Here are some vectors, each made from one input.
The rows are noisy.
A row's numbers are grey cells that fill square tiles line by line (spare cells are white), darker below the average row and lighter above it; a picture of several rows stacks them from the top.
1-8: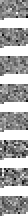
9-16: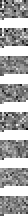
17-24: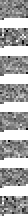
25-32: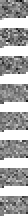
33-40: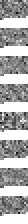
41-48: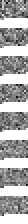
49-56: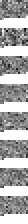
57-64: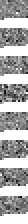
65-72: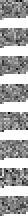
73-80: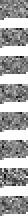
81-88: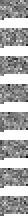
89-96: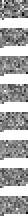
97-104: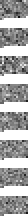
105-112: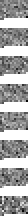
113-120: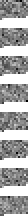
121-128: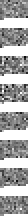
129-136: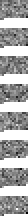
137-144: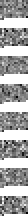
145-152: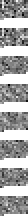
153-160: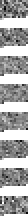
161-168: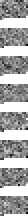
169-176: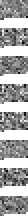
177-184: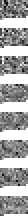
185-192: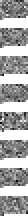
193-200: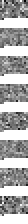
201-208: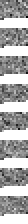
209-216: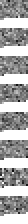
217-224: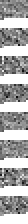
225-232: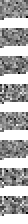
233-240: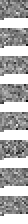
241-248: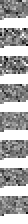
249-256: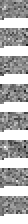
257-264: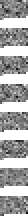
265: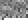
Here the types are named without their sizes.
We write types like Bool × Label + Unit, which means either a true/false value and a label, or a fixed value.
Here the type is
(Bool × Line × Line + Unit) × (Label × Label + Unit).
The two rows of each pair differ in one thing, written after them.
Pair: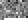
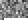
the place on one of the two lines
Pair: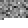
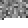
the place on one of the two lines
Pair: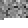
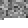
one of the two labels
